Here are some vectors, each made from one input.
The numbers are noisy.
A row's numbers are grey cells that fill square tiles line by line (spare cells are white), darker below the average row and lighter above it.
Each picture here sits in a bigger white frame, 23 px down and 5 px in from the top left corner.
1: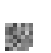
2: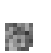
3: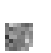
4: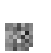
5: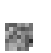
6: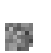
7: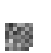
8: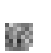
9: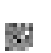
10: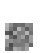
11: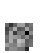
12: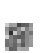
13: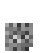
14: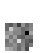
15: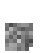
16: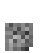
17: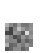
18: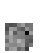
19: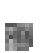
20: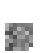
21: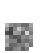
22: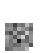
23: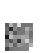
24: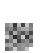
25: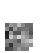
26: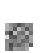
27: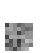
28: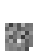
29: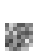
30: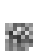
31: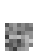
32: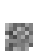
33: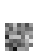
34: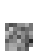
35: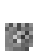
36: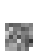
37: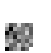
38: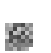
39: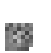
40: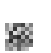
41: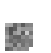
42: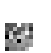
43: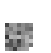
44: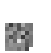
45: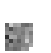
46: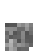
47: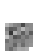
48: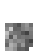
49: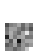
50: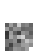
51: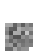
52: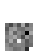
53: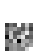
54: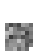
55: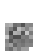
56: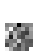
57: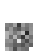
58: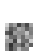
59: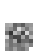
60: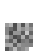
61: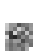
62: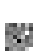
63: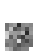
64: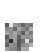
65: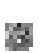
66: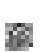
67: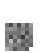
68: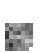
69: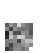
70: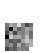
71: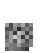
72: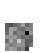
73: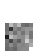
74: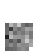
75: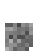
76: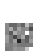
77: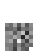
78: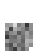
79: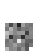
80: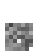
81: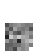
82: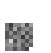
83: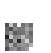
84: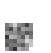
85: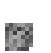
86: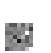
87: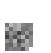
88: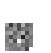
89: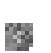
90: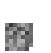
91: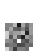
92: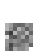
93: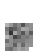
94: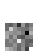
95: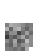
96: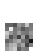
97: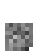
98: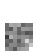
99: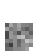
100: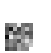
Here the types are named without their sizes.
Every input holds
either a label, or a point on a line and a true/false value.
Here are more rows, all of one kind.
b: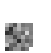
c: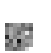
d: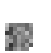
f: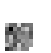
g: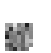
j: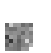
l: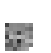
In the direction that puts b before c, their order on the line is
f, j, b, g, d, l, c.
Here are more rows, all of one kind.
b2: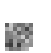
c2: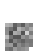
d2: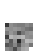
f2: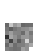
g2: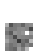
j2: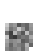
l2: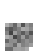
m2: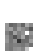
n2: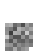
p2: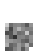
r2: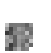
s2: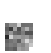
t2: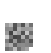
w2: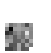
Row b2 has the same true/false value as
d2, f2 and s2.
